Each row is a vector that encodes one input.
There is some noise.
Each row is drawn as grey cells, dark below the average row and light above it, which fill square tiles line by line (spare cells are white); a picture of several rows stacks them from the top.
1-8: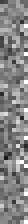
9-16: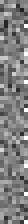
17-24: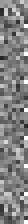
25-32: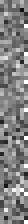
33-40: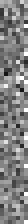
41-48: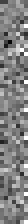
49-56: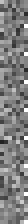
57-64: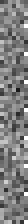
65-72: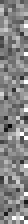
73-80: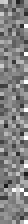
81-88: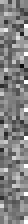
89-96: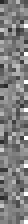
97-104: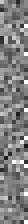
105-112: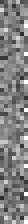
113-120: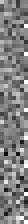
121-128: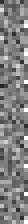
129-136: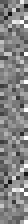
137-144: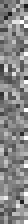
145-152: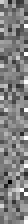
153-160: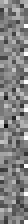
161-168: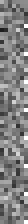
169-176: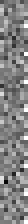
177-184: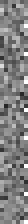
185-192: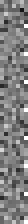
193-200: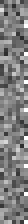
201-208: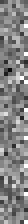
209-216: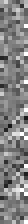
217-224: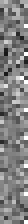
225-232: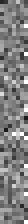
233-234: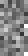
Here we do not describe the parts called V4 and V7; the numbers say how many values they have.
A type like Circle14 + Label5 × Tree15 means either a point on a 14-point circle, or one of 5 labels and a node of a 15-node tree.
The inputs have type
Bool × Bool × Bool + Line6 + Line9 × V7 + V4.
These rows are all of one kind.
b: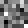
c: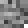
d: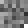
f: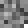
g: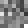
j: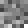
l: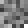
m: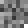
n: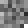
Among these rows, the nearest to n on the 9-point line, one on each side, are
f and l.
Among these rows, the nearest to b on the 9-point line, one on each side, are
d and m.
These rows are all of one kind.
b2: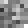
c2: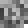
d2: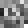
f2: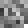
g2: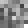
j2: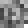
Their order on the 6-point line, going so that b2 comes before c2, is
b2, g2, j2, c2, d2, f2.
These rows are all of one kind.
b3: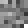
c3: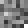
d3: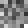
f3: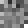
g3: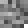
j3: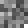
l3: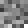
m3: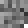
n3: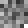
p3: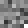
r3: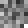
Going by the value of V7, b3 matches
c3 and g3.
